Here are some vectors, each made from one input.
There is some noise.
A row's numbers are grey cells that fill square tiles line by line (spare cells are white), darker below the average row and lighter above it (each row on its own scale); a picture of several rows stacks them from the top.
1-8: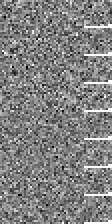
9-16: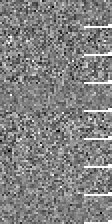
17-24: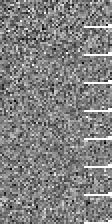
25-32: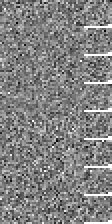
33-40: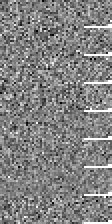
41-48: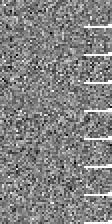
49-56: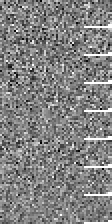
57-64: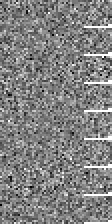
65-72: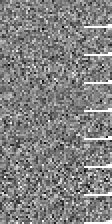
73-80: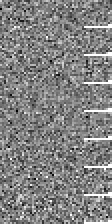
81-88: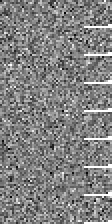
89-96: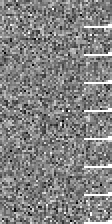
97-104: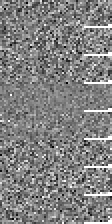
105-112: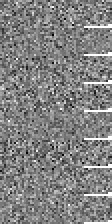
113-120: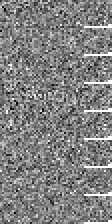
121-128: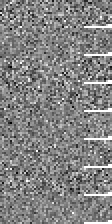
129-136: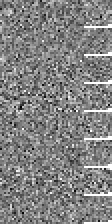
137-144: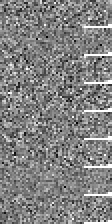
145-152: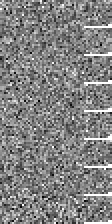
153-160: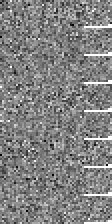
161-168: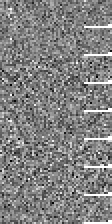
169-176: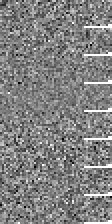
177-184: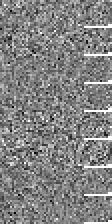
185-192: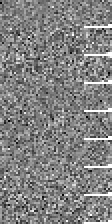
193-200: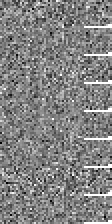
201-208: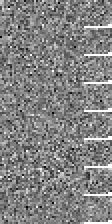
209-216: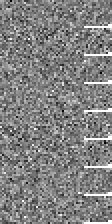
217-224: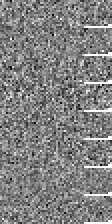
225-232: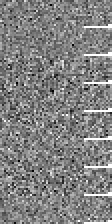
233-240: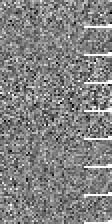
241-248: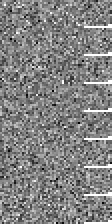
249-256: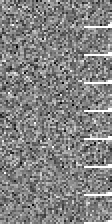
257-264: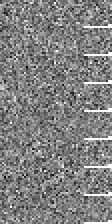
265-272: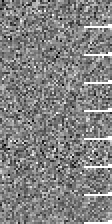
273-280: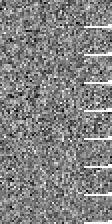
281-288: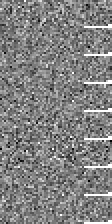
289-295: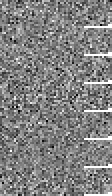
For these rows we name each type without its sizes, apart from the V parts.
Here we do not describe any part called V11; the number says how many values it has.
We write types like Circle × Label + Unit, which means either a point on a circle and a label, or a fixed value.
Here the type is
(Bool × Line + Label) × Line + V11.
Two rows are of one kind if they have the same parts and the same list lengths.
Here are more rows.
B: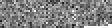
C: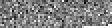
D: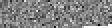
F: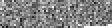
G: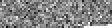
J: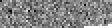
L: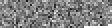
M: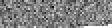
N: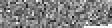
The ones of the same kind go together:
B, D, F, G, N
C, J, M
L

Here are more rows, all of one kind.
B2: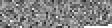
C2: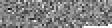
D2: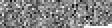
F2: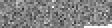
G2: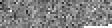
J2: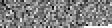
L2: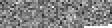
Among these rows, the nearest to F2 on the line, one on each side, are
D2 and L2.
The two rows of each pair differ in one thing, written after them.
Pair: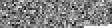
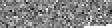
the label
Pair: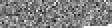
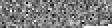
the place on the line
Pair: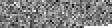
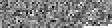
the place on the line
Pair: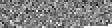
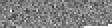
the label
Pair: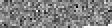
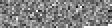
the label
